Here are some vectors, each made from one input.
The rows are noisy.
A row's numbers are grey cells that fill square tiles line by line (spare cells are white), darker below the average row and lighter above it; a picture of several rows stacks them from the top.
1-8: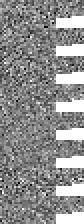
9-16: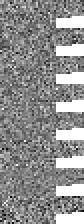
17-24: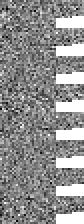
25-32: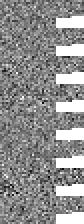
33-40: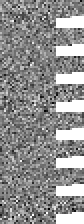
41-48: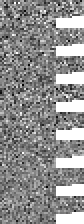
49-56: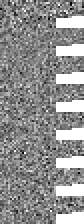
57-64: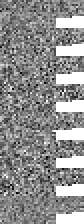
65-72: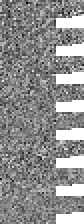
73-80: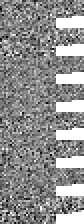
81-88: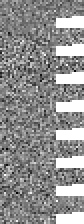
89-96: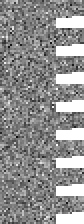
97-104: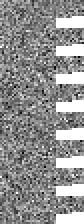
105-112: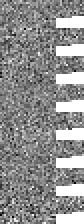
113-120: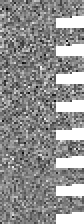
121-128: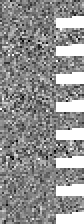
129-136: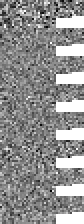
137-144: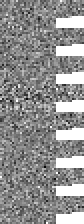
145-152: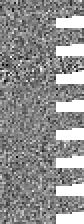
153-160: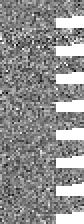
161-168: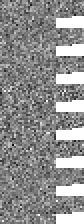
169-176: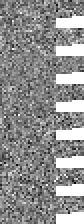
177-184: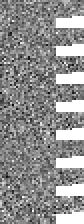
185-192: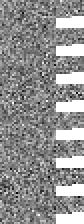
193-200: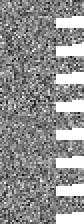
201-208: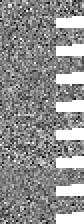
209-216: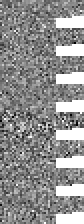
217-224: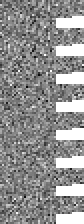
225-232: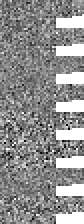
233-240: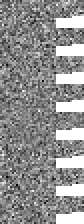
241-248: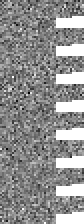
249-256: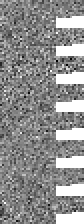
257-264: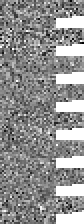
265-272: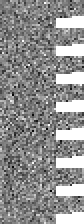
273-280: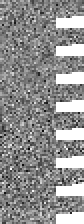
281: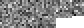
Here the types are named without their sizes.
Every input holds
either a point on a circle, or a point on a line, or three true/false values.
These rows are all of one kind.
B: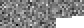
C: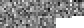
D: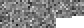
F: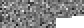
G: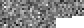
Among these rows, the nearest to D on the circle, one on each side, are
B and C.
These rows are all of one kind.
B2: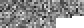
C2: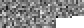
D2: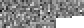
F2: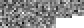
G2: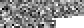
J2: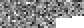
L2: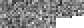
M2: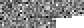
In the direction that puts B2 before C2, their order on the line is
F2, J2, M2, G2, B2, D2, C2, L2.
